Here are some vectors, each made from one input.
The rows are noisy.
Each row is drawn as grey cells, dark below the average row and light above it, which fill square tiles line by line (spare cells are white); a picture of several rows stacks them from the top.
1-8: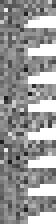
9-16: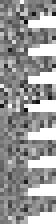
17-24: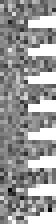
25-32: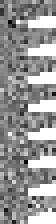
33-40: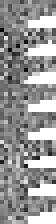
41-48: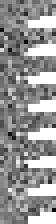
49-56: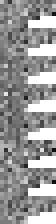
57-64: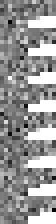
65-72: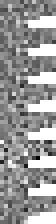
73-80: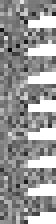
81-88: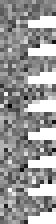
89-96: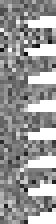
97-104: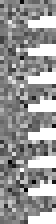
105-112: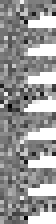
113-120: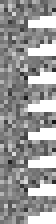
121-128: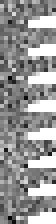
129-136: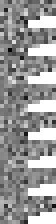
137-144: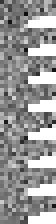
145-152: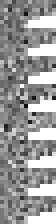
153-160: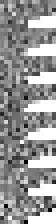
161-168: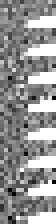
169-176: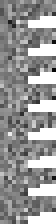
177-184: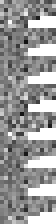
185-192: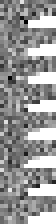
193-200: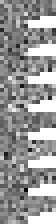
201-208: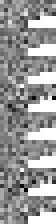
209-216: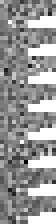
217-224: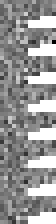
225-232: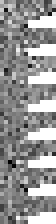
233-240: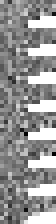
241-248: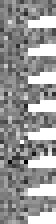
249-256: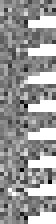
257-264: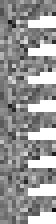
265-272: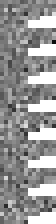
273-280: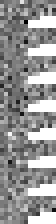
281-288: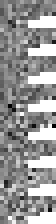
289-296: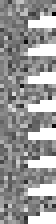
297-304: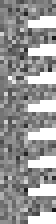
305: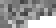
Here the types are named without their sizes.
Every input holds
either a point on a circle, or a fixed value, or a point on each of two lines.
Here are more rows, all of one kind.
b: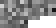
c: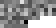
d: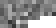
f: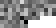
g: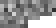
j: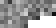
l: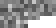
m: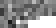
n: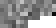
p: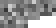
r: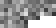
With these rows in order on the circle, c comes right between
b and f.
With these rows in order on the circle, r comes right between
f and j.
